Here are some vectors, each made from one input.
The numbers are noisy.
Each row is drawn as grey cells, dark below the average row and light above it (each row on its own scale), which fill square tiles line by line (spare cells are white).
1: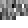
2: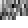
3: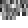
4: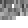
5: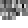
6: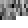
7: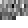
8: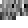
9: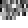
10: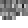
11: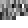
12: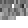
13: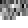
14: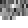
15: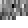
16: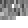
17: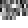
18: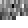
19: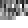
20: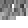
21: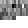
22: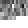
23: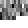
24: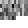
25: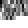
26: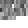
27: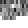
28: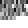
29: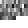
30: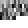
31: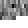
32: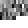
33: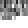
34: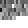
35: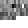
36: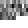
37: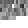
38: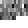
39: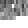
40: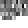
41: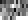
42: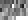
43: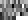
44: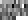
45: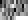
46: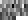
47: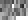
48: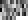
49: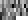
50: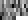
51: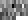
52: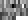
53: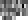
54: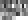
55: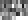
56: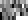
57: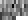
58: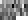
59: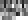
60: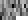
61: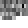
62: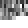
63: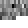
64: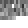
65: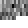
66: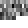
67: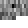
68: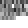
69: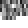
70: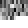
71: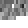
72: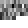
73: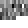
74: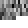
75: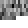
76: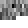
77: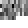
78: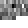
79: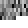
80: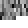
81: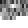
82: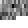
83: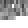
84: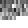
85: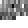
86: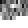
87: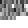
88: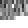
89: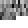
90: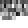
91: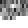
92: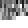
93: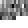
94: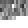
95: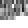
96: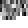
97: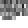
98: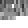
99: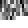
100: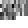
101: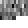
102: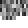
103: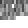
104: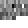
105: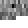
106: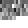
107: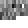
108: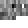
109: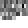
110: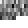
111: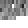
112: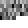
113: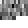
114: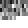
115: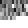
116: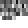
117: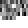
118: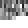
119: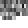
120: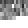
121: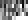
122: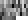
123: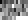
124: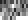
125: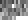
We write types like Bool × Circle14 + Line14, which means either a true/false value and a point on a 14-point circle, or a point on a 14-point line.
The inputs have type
Bool × Tree7 + Tree11 + Unit.
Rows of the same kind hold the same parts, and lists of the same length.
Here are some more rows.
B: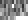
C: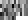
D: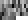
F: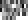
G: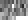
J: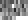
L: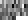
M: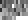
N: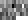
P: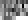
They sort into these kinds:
B, F, G, J, M, P
C
D, L, N

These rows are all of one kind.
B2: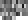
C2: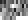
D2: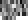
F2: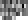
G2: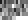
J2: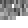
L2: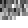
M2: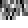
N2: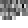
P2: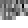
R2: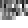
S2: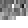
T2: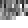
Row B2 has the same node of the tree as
F2, N2 and P2.
